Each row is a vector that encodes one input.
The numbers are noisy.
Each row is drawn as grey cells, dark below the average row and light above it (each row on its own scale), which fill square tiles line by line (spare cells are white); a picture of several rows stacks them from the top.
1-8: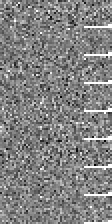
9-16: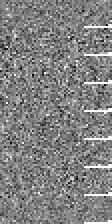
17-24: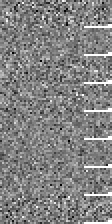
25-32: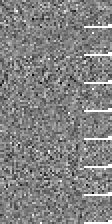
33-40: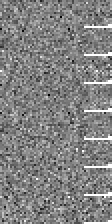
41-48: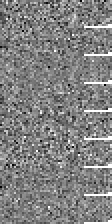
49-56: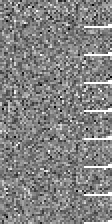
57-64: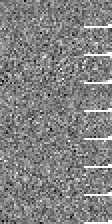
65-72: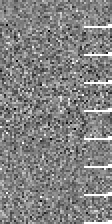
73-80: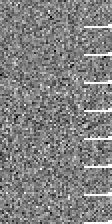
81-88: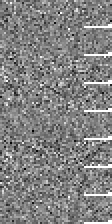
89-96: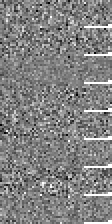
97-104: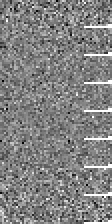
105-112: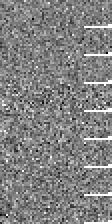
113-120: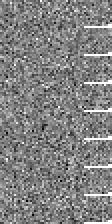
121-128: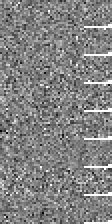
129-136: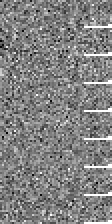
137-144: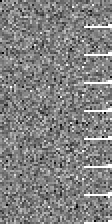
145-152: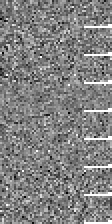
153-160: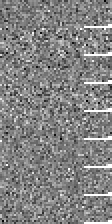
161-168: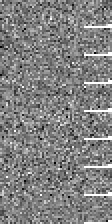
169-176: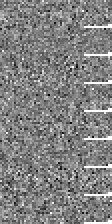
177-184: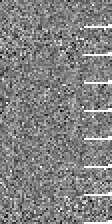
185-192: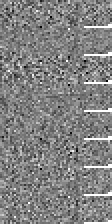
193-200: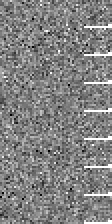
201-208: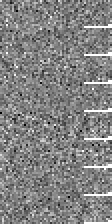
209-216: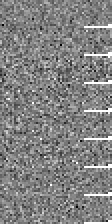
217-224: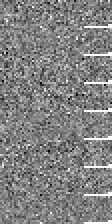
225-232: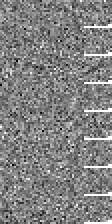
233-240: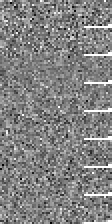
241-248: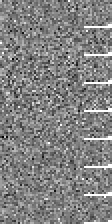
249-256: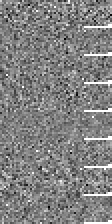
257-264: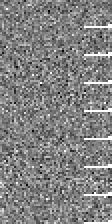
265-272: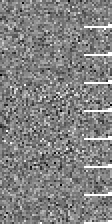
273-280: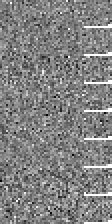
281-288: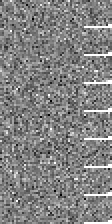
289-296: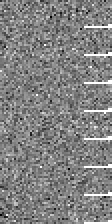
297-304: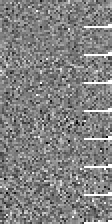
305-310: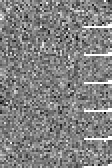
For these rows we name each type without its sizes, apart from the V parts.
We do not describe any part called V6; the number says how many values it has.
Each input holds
a true/false value, together with a list of items, each either a point on a circle, or a value of V6.
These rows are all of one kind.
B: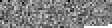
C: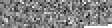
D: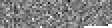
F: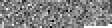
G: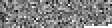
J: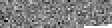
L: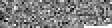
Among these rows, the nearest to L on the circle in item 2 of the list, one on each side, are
C and F.
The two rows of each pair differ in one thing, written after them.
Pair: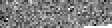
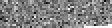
the place on the circle in item 2 of the list
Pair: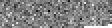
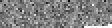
the true/false value
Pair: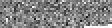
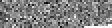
the true/false value
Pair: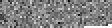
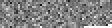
the true/false value
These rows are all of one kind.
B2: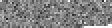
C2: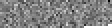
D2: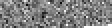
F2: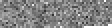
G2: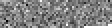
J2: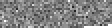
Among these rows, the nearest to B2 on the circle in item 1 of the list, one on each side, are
C2 and F2.
